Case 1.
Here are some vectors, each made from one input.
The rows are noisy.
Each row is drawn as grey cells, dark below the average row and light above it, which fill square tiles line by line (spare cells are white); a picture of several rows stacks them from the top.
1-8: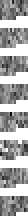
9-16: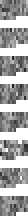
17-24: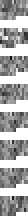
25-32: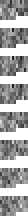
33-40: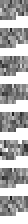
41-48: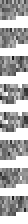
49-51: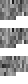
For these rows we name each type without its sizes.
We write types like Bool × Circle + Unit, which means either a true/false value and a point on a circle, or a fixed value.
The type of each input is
Circle + Line × Line + Unit.
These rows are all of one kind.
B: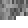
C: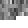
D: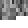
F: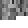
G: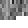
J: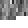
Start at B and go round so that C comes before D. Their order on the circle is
B, C, G, J, D, F.
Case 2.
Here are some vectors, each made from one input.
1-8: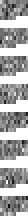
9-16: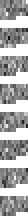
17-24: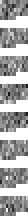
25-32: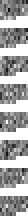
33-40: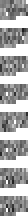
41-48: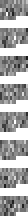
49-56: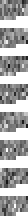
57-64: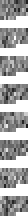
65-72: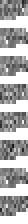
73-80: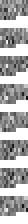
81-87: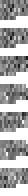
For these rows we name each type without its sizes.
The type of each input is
Circle + Line.
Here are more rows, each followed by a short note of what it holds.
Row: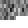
a point on a line
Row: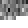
a point on a circle
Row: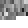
a point on a line
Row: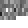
a point on a circle
